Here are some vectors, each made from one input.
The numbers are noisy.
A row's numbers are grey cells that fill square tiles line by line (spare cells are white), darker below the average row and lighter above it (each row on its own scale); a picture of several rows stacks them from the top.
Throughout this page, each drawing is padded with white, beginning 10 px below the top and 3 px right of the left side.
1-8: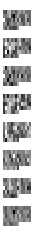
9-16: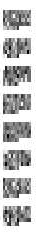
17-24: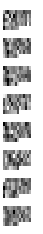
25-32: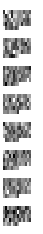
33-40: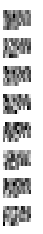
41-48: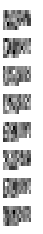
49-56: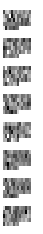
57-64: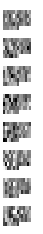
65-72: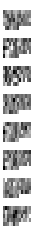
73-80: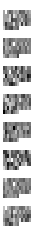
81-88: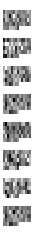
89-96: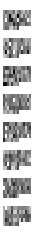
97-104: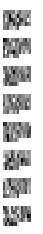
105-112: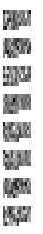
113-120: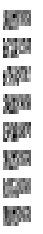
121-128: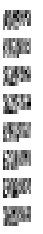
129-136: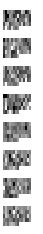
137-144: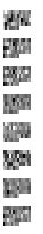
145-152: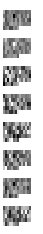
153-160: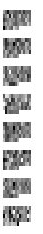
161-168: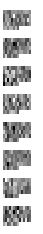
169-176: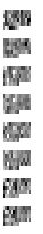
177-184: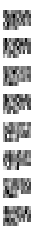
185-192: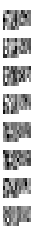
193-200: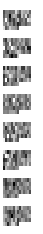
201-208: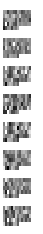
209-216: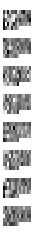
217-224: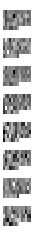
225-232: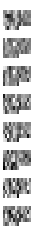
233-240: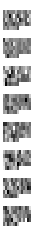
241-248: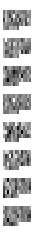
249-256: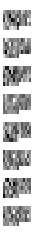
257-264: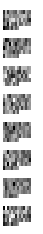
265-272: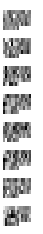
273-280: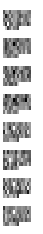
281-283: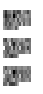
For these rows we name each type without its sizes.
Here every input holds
a point on each of two lines and three true/false values.
